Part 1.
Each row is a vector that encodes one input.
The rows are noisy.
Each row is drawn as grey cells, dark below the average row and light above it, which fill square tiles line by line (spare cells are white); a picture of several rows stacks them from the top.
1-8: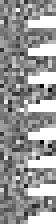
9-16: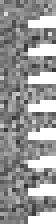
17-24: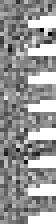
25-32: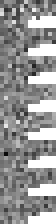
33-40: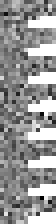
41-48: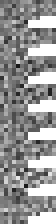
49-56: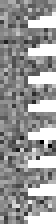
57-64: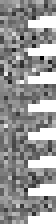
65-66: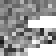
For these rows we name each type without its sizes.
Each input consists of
either a point on a line, or four true/false values.
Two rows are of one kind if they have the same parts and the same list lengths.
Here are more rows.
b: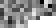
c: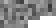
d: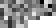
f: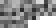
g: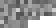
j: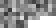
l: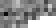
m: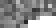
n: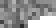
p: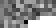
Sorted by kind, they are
b, d
c, f, g, j, l, m, n, p

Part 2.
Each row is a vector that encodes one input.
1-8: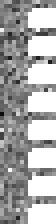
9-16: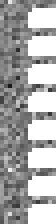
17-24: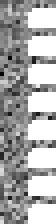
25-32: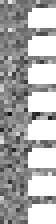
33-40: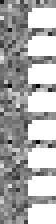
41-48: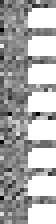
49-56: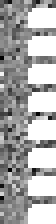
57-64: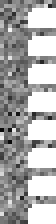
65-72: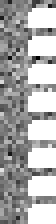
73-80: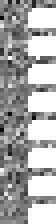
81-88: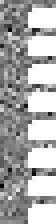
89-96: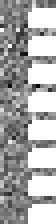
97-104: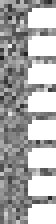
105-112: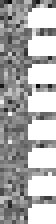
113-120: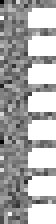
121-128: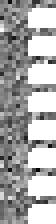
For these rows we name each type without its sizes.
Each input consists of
either a label, or a point on a line.
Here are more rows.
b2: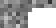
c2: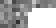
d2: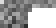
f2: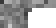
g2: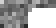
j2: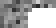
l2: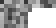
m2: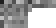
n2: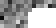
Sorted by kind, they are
b2, c2, d2, f2, g2, j2, l2, m2
n2

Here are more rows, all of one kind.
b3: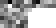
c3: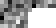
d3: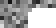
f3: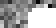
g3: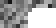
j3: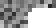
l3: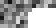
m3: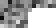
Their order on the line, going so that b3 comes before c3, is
b3, d3, m3, c3, f3, l3, g3, j3.
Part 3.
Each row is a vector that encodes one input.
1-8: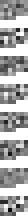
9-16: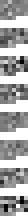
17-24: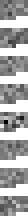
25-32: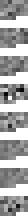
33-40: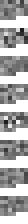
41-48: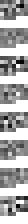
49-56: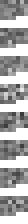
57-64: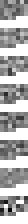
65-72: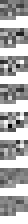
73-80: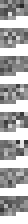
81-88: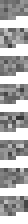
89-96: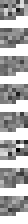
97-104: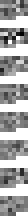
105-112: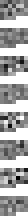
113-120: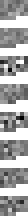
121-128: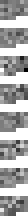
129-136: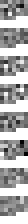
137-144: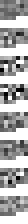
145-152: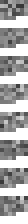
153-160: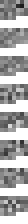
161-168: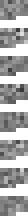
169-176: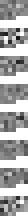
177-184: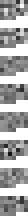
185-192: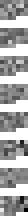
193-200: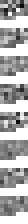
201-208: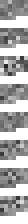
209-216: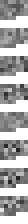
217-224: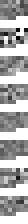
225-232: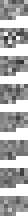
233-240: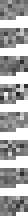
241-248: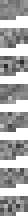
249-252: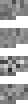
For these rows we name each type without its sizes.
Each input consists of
a list of points on a line.
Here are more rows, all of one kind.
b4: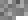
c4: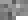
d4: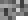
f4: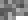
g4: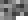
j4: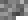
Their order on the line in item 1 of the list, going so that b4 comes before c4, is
b4, f4, j4, c4, d4, g4.
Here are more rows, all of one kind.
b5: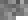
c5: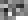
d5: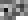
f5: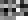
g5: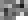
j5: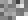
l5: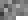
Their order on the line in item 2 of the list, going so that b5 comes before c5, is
b5, d5, c5, f5, j5, l5, g5.
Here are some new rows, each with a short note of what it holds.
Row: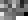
the empty list
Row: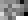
the empty list
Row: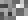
a list of two items
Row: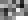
a list of two items
